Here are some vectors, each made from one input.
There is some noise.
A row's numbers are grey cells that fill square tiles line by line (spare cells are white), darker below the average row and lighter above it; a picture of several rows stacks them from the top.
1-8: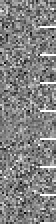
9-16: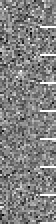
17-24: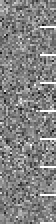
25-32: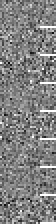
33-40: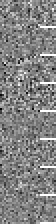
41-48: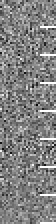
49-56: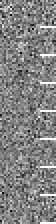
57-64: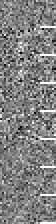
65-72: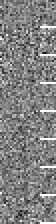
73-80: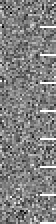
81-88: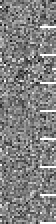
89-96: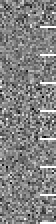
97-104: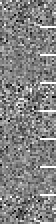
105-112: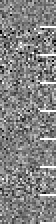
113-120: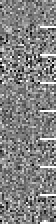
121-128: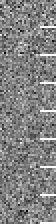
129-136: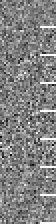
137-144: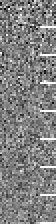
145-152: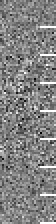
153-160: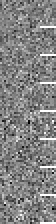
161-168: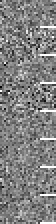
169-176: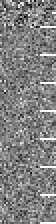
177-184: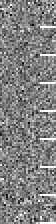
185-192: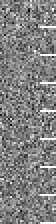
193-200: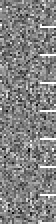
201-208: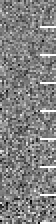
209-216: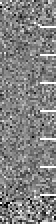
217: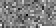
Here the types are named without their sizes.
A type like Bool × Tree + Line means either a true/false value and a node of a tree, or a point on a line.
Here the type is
Label × (Line + Tree) + List(Circle).
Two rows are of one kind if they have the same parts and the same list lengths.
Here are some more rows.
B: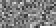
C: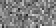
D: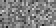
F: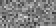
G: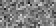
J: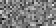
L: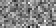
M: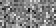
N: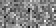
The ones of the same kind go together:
B, C
D, J
F
G
L, M, N

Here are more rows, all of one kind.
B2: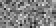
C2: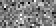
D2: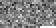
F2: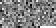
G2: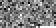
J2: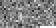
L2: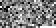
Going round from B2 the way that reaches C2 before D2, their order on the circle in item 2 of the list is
B2, C2, G2, D2, J2, L2, F2.
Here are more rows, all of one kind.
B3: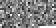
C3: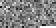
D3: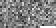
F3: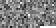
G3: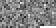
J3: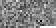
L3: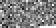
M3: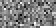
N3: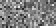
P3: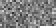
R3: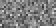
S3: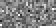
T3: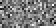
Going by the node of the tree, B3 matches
P3, R3 and S3.
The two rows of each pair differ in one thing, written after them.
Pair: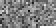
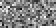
the node of the tree
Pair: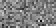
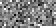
the node of the tree
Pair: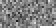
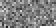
the node of the tree
